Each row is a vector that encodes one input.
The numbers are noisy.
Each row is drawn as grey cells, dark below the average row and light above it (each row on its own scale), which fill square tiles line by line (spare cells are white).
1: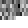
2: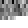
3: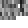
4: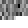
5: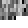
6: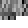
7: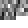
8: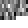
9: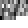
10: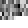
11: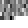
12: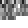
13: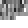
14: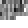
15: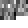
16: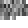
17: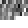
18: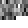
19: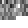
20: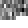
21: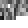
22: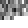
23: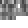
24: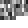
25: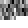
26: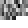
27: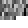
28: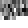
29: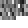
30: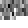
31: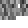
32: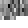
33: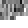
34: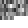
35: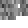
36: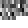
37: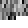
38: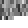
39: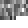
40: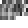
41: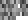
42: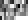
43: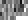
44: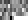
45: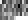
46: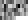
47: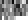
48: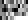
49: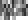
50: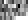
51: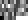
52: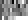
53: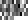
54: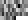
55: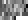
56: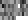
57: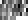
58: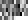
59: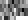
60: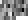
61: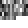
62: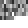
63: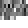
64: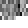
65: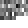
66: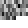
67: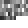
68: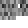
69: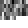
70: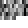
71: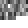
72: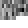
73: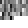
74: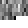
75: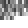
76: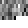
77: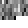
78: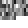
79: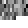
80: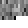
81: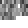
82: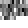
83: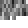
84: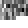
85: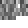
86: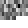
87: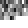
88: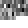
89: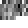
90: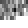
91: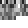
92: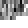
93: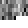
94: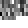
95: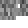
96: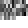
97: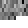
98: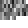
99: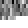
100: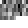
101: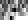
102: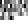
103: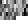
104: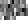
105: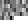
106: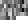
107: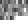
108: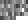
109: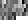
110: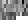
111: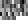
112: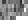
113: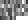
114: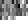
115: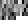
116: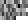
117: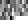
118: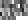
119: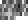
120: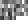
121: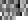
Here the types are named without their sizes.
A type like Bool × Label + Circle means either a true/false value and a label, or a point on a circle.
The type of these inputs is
Bool × Circle + Unit.
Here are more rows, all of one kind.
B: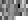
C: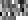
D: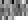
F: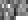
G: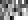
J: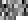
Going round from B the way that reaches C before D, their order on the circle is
B, C, G, F, J, D.
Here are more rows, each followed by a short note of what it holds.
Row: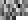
a fixed value
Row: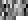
a point on a circle and a true/false value
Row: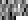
a point on a circle and a true/false value
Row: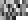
a fixed value
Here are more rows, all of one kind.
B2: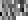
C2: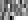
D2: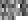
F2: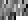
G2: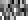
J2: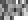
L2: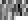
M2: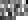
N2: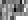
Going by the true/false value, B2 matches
D2, F2 and G2.
